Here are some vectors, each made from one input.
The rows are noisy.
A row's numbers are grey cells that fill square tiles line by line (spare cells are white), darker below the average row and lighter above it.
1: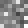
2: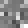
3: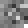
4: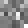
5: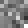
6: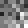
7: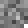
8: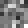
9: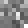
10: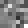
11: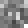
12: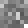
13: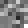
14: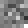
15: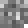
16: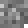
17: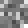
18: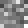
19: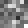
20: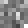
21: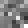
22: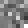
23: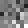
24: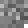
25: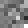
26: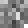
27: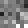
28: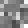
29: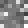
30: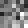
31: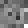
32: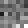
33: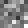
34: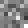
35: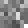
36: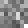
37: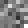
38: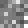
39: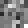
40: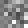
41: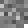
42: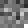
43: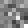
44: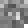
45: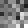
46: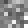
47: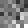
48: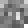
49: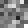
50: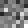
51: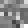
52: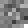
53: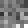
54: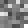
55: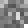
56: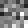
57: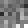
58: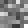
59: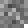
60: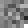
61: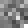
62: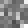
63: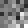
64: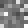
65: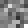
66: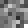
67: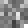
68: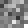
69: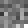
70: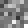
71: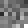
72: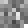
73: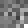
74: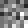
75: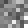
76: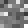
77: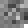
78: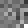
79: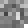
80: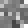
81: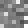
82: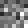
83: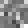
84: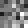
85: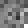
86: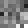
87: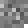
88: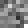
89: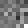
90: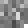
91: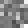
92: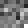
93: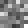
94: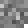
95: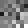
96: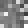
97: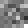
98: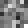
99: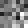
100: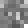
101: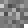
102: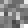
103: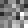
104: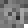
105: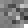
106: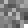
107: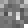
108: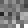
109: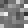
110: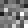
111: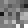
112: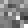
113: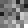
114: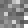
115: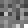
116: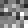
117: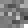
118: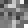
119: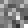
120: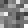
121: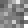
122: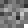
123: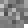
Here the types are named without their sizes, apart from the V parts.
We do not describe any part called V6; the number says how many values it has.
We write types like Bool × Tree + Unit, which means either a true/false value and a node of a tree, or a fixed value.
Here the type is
Bool × Circle + V6.
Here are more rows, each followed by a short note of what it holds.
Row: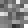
a point on a circle and a true/false value
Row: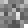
a value of V6
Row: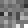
a point on a circle and a true/false value
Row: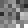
a point on a circle and a true/false value
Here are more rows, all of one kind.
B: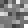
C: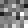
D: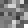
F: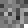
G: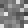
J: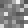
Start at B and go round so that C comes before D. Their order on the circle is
B, C, D, J, G, F.
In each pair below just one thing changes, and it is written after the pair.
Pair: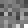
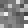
the true/false value
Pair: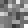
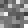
the place on the circle
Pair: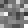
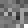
the true/false value
